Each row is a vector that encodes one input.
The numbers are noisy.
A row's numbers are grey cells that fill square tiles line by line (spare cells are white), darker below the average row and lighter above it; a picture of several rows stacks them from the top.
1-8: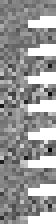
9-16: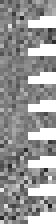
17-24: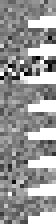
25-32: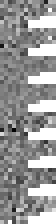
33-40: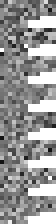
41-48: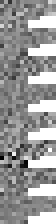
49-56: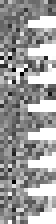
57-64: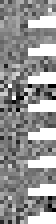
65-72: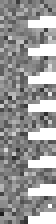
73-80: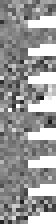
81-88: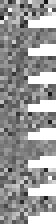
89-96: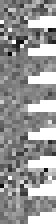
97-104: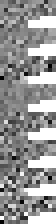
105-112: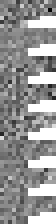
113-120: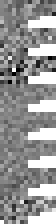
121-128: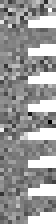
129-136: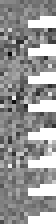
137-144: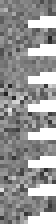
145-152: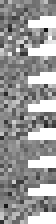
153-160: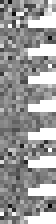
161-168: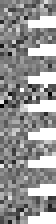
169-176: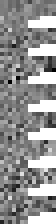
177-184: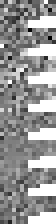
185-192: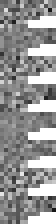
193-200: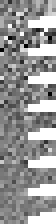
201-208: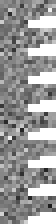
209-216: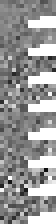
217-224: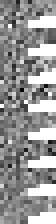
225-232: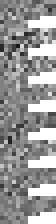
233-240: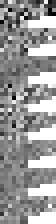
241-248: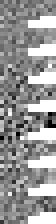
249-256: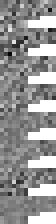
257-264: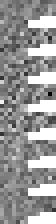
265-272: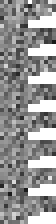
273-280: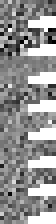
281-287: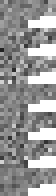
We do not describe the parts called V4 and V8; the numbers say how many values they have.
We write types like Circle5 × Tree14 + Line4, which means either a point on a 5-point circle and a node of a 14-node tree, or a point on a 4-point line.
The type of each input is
(Line6 + V8) × (Line7 + V4) × Line10.
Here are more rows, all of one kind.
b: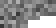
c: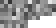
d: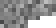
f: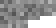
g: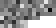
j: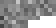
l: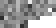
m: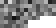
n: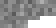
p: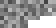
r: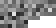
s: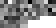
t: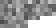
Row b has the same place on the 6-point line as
f, j, p and s.
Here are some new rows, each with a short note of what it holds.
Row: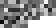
a point on a 10-point line, a value of V4 and a value of V8
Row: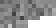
a point on a 6-point line, a point on a 7-point line and a point on a 10-point line
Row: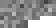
a point on a 10-point line, a value of V4 and a value of V8
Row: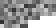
a point on a 10-point line, a value of V4 and a value of V8
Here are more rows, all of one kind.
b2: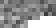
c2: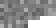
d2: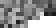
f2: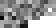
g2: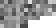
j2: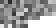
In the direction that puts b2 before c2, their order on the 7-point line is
g2, d2, b2, c2, j2, f2.
